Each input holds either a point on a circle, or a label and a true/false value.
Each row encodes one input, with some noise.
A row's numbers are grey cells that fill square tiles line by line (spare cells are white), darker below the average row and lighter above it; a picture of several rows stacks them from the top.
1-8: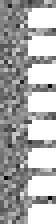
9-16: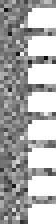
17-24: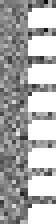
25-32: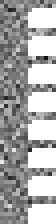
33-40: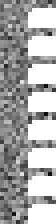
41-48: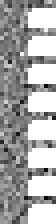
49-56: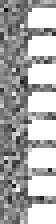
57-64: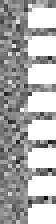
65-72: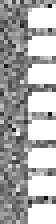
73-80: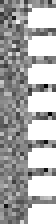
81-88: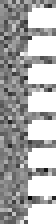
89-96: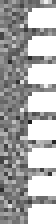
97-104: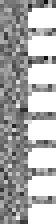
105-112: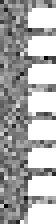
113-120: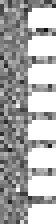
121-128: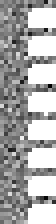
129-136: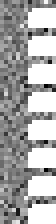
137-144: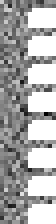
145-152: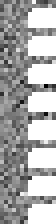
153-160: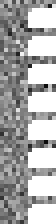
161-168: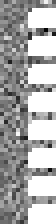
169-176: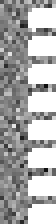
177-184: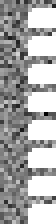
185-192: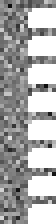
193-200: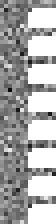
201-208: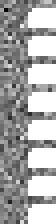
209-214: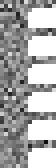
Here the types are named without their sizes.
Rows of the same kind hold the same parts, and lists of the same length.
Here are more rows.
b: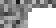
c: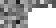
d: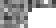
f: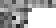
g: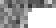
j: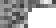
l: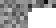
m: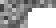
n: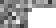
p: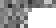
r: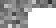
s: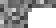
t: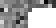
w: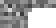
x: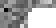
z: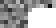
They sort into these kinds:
b, c, d, g, j, l, m, p, r, s, t, w, x
f, n, z

